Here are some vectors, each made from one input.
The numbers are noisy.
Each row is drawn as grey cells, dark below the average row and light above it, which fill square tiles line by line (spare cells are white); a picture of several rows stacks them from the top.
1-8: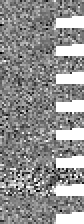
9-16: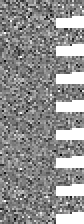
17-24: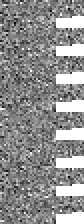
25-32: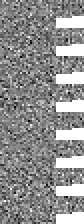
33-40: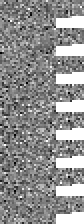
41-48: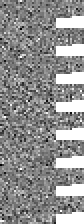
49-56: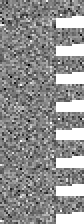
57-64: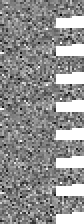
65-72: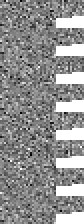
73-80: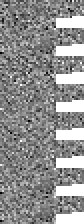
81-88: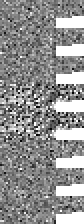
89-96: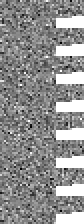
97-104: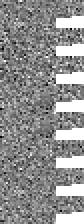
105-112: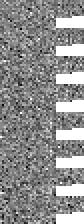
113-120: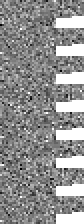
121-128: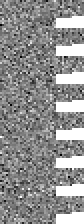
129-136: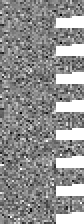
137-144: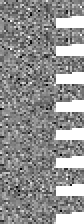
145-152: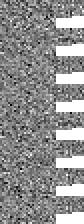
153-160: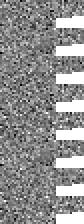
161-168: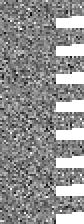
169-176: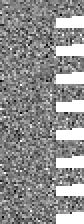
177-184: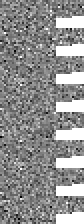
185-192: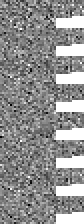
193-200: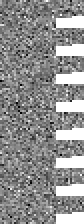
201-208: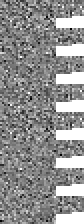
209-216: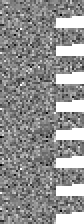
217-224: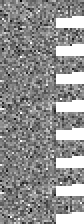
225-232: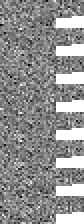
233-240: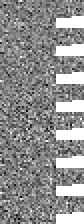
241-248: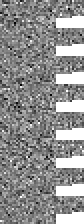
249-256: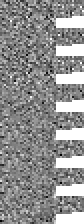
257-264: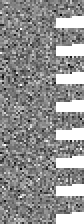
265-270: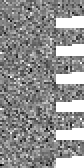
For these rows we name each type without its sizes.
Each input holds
a list of points on a circle.
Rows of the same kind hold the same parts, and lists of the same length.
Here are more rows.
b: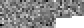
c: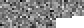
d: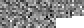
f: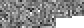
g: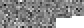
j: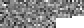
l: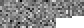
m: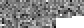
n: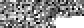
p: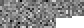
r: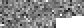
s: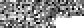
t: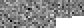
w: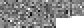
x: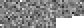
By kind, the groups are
b, c, d, g, w
f, j, l, m, p, r, t, x
n, s

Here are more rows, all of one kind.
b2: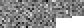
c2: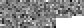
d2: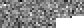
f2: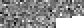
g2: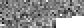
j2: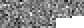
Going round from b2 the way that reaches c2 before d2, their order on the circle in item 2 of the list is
b2, c2, d2, j2, f2, g2.
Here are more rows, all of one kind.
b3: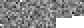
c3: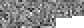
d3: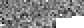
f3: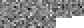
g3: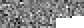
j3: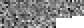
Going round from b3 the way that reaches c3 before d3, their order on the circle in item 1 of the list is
b3, f3, c3, g3, j3, d3.
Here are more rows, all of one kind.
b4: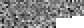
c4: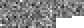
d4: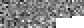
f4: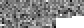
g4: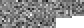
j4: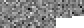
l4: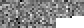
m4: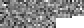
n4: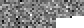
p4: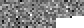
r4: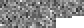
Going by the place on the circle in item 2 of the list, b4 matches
c4, f4, n4 and p4.
